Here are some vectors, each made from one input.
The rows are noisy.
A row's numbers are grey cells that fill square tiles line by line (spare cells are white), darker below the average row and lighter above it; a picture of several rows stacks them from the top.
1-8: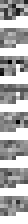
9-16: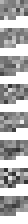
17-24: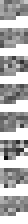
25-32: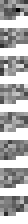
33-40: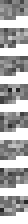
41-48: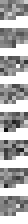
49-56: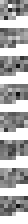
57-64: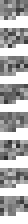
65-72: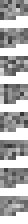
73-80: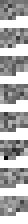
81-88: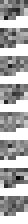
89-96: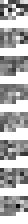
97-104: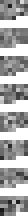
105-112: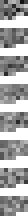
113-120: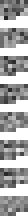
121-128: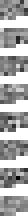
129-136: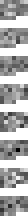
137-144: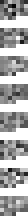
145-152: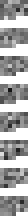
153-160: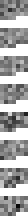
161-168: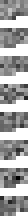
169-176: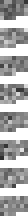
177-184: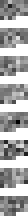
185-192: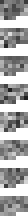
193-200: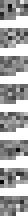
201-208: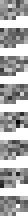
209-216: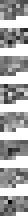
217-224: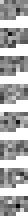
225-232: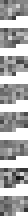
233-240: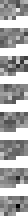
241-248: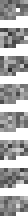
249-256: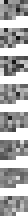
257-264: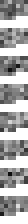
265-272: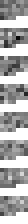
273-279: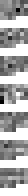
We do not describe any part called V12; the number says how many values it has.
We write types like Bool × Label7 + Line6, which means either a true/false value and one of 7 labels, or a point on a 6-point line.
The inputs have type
(Bool × Bool × Bool + V12) × Circle18.
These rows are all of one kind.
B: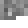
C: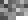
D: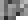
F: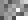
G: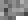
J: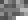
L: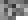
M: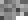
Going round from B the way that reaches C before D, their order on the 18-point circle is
B, L, J, C, M, G, F, D.
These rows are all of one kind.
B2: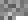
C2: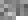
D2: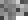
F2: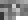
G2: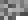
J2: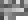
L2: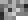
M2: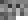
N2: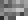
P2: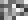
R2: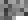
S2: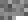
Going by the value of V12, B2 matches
C2 and G2.
